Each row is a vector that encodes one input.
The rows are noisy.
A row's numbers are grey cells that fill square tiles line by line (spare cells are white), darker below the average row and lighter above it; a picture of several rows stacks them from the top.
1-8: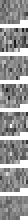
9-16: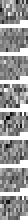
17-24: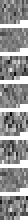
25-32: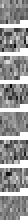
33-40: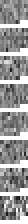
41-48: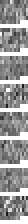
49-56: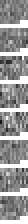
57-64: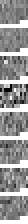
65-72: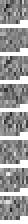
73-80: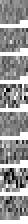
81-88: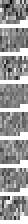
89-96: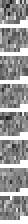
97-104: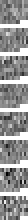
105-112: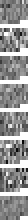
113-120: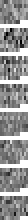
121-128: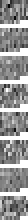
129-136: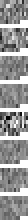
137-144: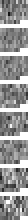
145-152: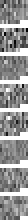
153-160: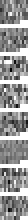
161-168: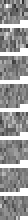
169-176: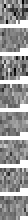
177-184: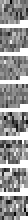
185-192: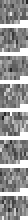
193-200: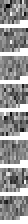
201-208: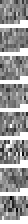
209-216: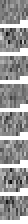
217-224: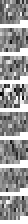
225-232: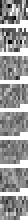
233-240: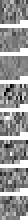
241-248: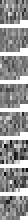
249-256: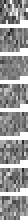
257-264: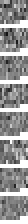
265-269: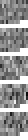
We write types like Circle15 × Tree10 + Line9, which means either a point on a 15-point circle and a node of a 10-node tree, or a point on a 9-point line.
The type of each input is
Bool × (Line11 + Tree7).
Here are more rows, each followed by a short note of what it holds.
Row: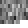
a point on an 11-point line and a true/false value
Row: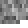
a node of a 7-node tree and a true/false value
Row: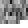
a node of a 7-node tree and a true/false value
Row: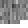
a point on an 11-point line and a true/false value
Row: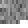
a node of a 7-node tree and a true/false value
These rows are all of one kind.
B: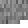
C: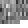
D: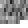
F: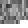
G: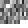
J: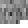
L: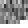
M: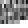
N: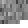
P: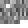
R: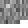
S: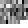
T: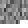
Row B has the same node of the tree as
G and S.
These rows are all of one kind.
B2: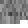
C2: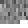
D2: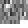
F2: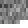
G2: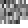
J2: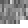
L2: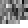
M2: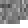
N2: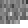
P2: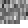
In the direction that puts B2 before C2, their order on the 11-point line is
P2, G2, M2, D2, F2, B2, J2, C2, N2, L2.
